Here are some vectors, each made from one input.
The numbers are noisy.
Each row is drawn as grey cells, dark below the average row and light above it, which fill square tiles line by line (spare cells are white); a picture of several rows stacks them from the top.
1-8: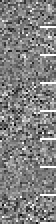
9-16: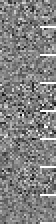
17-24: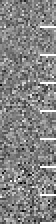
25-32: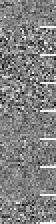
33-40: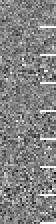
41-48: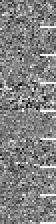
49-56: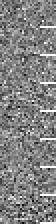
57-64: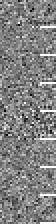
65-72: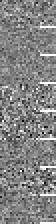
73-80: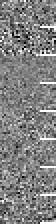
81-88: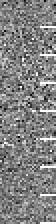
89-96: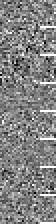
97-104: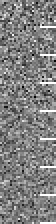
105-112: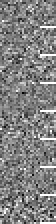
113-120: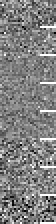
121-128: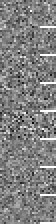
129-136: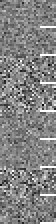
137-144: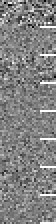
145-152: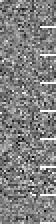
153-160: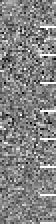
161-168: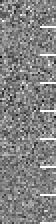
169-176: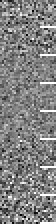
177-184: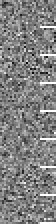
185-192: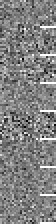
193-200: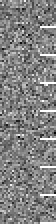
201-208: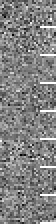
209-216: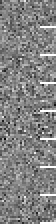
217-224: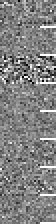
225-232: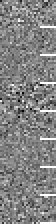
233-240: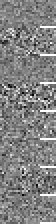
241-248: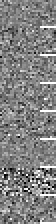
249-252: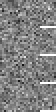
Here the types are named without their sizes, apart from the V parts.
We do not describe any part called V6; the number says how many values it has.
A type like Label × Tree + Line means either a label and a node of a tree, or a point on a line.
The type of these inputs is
List(Line × V6).
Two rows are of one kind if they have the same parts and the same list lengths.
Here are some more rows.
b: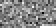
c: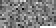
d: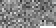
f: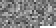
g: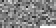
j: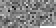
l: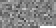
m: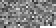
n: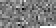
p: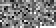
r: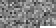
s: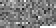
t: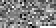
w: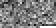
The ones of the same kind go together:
b, d, f, g, j, l, m
c, n, s
p
r, t, w

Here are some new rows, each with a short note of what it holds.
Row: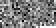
the empty list
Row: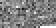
a list of one item
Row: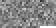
a list of three items
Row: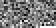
the empty list
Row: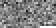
a list of two items
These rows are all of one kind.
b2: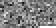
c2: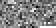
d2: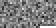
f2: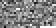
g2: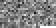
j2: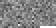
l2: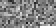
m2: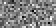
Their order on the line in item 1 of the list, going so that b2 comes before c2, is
b2, m2, j2, l2, d2, f2, c2, g2.
